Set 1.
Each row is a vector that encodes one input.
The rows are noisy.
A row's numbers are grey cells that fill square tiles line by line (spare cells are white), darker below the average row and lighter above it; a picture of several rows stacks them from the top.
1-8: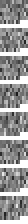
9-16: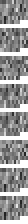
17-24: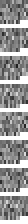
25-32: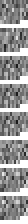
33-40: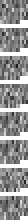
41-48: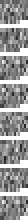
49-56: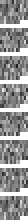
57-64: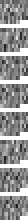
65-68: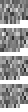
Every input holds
three true/false values.
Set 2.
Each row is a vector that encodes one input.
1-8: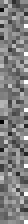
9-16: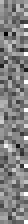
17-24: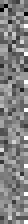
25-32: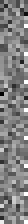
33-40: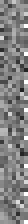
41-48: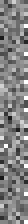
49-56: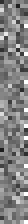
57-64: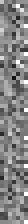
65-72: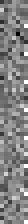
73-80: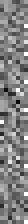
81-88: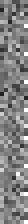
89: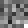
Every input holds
a point on a 14-point circle.
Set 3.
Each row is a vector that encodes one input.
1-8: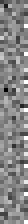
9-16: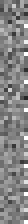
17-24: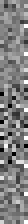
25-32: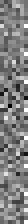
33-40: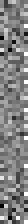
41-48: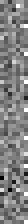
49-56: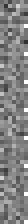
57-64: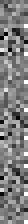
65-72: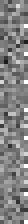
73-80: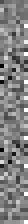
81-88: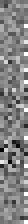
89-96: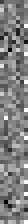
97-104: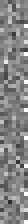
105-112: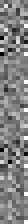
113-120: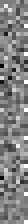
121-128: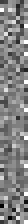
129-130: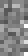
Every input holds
a point on a 7-point line.
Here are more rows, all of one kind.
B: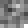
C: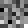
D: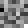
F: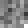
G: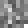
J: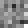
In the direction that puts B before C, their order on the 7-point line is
J, G, B, F, D, C.
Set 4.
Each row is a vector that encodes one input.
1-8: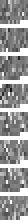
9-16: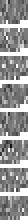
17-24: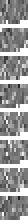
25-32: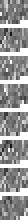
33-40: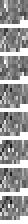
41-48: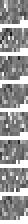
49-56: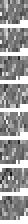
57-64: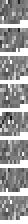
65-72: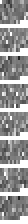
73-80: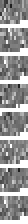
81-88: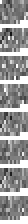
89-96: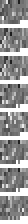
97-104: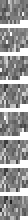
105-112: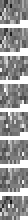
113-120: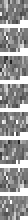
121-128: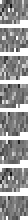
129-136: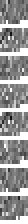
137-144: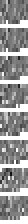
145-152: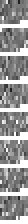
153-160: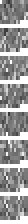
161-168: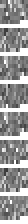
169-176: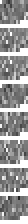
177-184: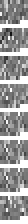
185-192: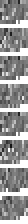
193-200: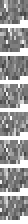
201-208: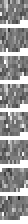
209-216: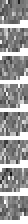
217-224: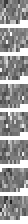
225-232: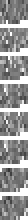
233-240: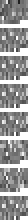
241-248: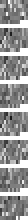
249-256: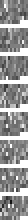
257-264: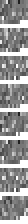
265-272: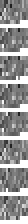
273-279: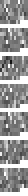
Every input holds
a point on a 14-point circle.
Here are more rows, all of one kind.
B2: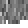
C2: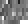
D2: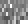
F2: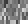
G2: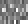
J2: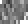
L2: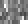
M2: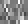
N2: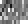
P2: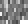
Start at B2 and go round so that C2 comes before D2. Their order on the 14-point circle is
B2, C2, J2, N2, F2, G2, D2, M2, L2, P2.
